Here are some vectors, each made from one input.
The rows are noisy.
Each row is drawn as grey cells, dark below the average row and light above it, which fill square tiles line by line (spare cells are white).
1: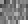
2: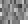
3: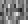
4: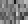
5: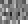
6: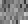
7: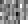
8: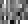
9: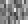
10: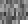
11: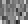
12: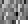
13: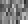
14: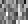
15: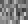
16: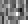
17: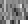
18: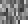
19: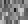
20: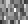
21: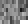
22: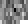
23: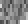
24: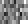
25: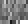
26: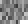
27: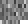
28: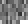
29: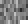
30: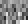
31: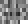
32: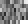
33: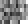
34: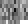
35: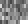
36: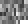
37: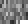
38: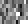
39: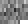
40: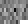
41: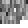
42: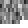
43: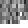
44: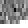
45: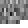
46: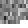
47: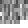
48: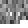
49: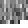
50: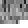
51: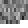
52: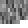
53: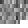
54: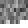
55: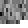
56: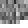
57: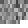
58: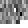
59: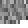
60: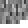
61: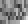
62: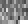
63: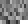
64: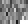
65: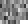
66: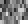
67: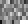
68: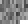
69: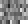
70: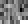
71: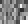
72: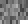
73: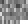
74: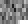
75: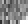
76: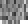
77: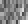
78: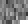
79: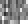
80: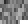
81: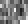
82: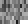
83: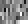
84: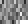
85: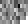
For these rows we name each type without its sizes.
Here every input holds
a point on a line, together with either a label, or a point on a line.
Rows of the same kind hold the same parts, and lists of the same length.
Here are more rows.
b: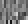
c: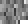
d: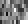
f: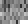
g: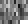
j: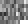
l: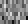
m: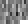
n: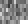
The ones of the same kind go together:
b, c, g, j, l
d, f, m, n

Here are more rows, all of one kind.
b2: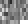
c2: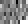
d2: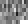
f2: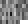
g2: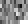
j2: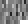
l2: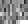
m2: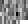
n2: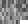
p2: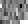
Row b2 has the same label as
f2, m2 and n2.
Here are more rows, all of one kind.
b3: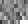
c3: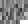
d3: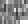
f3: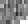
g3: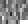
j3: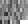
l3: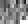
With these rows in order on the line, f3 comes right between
c3 and j3.
